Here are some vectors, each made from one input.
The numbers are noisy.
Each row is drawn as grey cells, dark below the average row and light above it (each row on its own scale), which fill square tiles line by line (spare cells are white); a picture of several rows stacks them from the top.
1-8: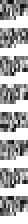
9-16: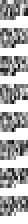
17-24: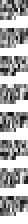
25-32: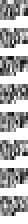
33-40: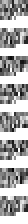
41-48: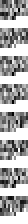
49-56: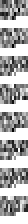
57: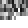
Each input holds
a point on a 4-point line and a true/false value.
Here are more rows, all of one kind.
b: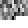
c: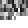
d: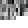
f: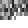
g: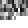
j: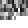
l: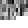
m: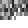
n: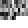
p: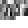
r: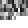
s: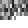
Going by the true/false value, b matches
n and p.
